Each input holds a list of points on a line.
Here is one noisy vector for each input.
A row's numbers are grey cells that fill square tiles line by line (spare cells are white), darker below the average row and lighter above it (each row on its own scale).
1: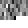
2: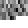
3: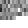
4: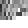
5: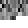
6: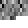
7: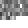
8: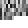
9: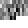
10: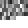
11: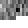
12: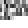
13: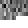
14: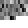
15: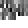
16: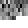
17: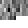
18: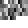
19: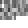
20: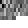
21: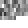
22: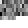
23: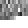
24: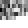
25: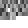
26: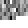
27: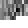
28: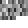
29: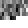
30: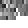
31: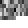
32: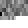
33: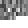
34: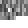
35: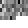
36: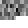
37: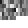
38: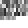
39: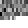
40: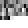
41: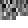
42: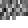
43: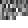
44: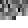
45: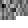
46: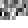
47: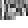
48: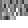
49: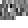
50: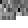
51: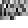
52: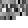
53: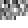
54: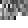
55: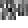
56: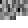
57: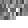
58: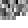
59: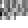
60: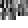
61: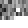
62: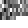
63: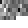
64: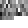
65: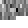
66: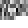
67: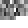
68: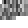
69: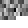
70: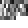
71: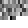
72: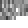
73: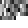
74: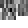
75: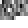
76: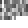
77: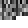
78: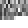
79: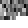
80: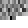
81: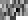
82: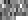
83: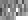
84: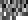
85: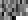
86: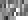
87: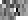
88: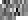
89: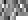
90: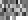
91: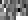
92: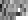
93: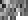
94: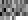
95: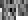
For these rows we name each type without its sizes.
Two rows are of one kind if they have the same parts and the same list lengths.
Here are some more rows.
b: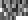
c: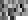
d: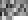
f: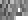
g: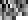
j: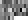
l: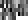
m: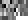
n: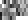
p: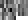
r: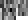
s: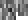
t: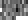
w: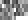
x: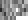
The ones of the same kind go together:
b, c, g, m, t
d, f, j, n, w, x
l, p, r, s

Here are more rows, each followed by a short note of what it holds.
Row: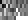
a list of one item
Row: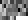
a list of one item
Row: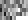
a list of two items
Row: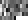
a list of one item
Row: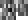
the empty list
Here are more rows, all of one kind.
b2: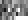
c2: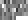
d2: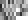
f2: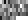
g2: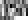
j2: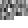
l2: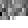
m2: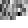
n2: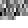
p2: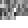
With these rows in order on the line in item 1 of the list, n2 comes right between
c2 and p2.
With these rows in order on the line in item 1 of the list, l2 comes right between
g2 and p2.
